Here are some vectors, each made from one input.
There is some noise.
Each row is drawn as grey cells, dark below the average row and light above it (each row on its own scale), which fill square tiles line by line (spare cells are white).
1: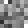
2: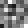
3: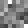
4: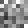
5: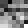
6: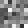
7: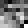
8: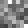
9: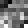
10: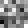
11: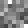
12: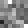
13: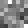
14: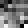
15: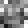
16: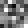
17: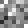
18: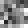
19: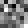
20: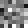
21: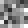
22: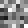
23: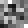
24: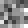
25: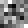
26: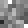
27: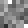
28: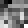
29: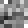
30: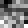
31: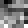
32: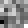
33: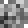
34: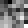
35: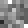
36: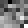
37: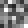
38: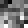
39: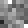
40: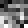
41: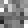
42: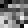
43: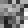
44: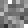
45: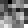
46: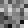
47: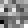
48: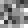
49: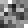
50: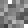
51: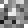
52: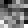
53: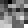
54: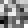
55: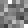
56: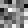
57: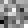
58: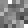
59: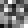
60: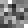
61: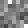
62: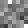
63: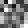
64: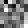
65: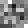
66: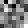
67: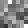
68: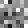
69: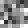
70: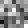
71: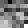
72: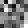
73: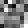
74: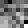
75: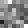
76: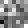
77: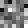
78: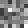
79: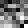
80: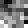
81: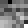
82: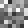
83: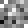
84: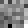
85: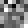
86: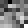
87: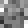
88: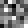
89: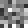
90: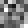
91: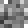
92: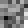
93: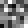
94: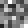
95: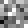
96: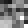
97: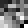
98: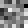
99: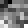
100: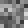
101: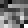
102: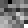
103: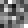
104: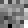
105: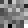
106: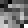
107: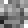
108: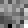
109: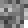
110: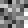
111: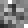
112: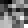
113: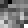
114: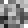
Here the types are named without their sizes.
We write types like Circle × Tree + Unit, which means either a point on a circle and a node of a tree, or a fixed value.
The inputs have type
Circle + List(Line).
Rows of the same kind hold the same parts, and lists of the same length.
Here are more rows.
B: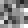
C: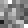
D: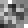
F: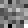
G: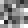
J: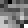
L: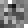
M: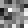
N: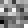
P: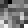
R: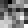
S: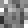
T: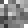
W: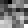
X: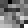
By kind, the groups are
B, G
C, D, L
F, M, N, S, T
J, P, R, W, X

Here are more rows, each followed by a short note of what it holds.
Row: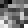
a point on a circle
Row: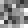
the empty list
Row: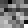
a point on a circle
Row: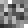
a list of one item
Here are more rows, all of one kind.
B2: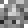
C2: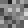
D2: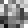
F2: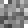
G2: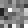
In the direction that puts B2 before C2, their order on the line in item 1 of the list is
B2, D2, F2, G2, C2.
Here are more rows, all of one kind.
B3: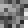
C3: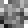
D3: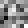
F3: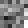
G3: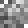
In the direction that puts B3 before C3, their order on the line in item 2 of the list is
B3, C3, F3, G3, D3.
